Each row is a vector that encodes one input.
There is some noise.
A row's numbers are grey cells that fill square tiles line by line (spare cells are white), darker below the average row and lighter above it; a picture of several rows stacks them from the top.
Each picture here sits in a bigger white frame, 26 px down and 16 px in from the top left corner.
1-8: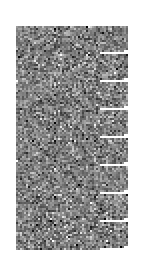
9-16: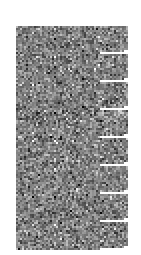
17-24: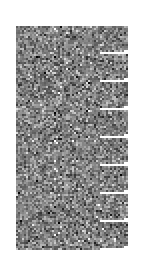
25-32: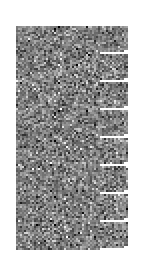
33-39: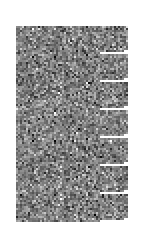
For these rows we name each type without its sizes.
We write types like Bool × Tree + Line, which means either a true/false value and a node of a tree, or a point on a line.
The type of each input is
Bool × Bool × Bool × Line.
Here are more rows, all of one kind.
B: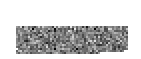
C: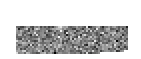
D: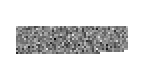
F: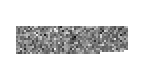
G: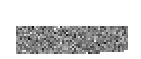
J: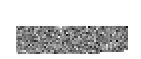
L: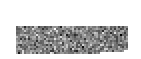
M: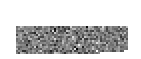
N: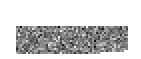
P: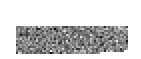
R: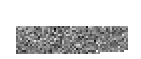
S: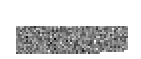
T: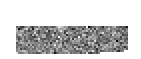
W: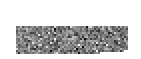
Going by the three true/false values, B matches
C, G, J and T.
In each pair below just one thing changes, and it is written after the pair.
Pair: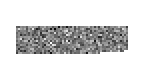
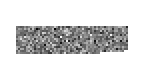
one of the three true/false values
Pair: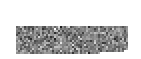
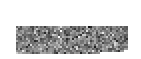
the place on the line
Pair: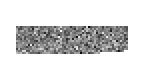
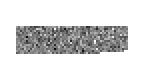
the place on the line
